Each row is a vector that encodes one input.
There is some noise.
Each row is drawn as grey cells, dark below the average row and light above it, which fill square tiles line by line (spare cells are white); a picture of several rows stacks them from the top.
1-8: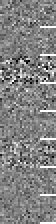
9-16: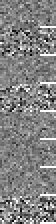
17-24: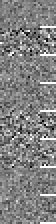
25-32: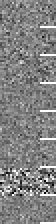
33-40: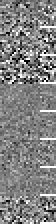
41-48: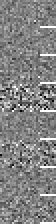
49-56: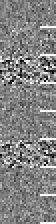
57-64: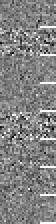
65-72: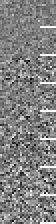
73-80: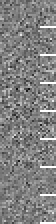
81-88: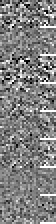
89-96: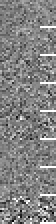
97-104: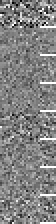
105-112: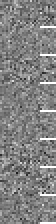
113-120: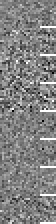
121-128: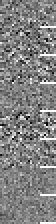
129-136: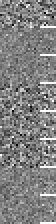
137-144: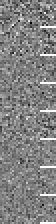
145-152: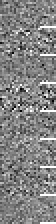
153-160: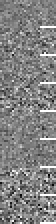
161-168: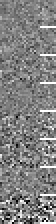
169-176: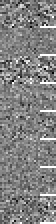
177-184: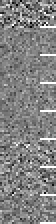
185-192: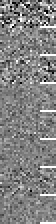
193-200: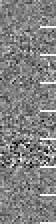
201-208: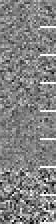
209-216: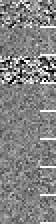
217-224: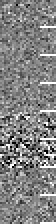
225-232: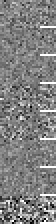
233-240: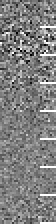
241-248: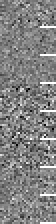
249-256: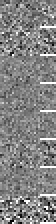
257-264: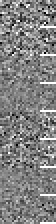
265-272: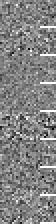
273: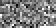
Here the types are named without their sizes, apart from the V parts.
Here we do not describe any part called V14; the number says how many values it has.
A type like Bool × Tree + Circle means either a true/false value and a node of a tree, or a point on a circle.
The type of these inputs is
Bool × (Line × Line + Unit) × V14.
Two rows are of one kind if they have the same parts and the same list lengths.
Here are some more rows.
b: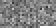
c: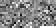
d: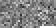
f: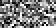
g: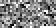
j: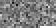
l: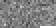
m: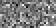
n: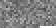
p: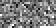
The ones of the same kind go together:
b, g, j, l, m, n
c, d, f, p

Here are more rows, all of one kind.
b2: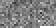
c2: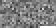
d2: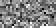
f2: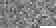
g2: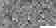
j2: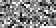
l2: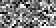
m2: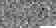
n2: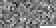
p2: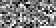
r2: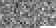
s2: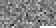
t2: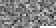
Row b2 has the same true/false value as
g2, j2, l2 and m2.
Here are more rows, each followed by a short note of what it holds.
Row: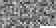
a point on each of two lines, a true/false value and a value of V14
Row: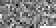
a point on each of two lines, a true/false value and a value of V14
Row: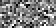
a point on each of two lines, a true/false value and a value of V14
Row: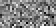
a true/false value and a value of V14
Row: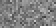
a true/false value and a value of V14
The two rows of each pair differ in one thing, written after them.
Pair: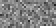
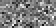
the place on one of the two lines
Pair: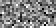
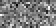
the true/false value
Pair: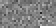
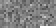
the true/false value
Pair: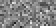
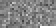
the true/false value
